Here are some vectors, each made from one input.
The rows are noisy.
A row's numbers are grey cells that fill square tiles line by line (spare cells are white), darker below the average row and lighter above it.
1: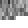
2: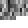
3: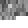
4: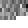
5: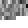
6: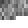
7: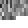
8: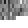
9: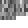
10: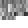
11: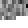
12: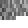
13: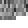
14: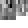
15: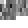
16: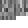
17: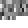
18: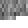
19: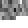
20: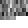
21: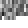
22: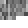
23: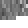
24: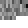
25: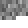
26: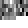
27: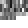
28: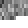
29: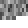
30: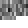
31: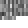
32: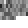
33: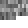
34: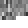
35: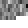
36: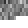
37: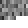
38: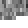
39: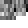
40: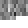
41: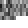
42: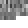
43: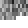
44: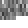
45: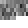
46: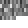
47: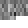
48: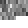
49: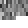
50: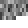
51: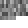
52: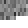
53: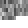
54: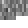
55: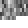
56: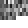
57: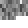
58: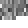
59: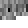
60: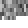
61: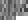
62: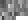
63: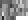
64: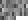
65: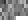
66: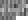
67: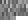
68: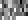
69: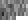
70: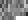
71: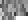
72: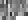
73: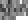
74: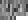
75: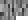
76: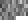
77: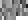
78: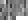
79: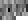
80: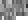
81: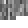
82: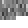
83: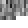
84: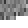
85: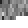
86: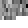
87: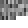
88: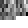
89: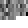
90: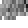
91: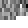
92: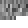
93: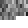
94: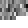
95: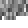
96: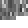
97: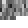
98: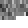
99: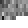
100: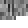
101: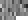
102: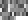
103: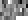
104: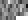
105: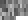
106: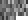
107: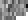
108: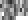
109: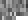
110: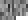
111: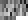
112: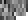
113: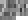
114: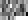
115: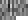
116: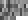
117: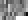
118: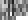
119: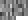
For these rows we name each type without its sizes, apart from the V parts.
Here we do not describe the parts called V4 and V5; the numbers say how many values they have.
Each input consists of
a point on a line and a value of V5, together with either three true/false values, or a value of V4.
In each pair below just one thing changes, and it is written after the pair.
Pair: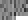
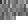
the value of V5
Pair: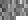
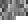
the place on the line
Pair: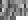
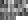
the value of V5
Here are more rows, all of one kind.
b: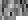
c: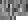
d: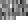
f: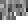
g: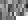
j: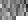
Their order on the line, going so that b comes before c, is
d, b, j, c, f, g.
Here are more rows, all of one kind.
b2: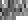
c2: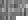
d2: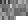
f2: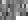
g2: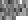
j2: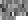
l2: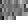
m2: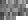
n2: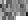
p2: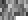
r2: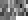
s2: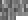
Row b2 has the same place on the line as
c2, g2, j2 and l2.
